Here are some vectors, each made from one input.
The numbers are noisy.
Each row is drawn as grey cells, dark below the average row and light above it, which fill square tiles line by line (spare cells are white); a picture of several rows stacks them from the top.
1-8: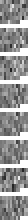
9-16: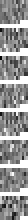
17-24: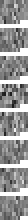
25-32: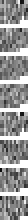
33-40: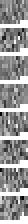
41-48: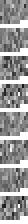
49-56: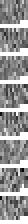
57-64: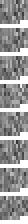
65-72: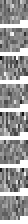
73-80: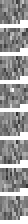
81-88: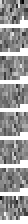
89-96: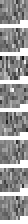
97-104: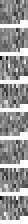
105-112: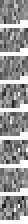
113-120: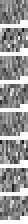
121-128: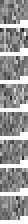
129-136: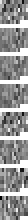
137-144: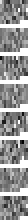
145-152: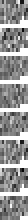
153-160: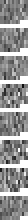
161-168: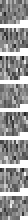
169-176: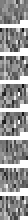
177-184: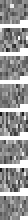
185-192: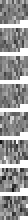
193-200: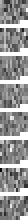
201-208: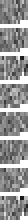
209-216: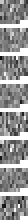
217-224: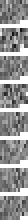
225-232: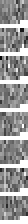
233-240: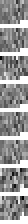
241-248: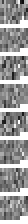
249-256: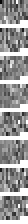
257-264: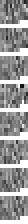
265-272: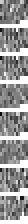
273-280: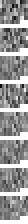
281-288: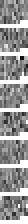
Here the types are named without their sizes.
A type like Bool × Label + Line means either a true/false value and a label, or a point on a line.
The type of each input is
Circle + Line × (Tree + Unit).
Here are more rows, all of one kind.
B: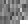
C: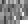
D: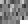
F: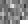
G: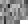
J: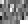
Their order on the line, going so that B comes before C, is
J, D, B, F, C, G.
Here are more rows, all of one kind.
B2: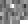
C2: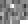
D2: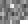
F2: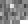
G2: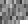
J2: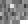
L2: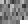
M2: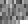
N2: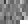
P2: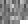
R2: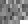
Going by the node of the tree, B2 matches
C2, D2, F2 and J2.
